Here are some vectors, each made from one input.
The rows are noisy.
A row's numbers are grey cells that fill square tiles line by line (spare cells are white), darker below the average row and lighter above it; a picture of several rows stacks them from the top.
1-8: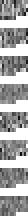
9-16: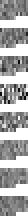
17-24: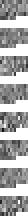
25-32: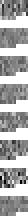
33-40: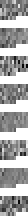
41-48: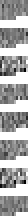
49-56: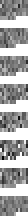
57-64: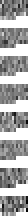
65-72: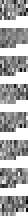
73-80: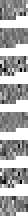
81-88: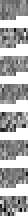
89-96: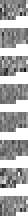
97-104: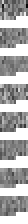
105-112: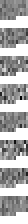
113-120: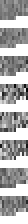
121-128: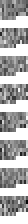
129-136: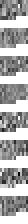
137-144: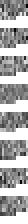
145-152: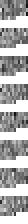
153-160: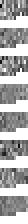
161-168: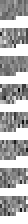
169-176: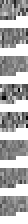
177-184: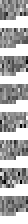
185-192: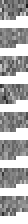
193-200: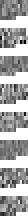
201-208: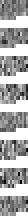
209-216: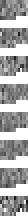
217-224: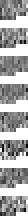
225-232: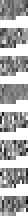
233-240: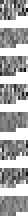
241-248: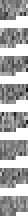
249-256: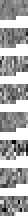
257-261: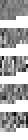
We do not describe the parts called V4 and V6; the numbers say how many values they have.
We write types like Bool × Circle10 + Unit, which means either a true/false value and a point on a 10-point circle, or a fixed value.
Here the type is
List3(Bool × V4) × V6 + Tree10.
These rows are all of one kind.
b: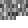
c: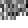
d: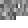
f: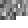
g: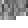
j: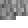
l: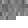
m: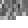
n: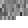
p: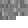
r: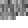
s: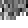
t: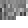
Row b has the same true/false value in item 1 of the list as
c, j, n and p.
